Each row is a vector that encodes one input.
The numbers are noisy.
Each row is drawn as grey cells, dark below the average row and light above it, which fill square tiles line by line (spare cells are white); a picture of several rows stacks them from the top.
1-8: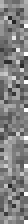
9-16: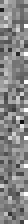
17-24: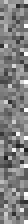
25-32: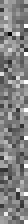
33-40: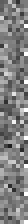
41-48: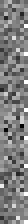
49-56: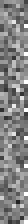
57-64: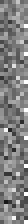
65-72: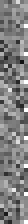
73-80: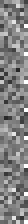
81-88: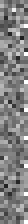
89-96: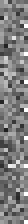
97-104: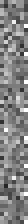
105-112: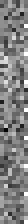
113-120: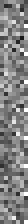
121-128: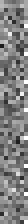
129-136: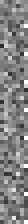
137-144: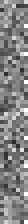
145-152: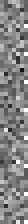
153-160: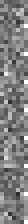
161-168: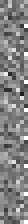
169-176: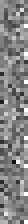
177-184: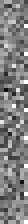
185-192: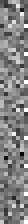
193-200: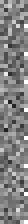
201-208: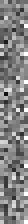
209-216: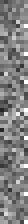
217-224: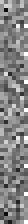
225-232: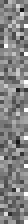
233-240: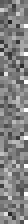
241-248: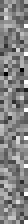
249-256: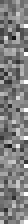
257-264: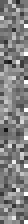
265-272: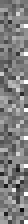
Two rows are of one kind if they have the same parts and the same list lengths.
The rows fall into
2 kinds.
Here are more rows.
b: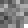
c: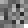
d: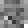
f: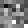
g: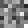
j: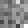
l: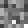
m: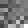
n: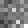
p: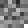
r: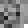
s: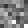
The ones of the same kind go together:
b, c, j, m, n, r
d, f, g, l, p, s

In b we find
one of 9 labels.
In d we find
a point on a 12-point line.
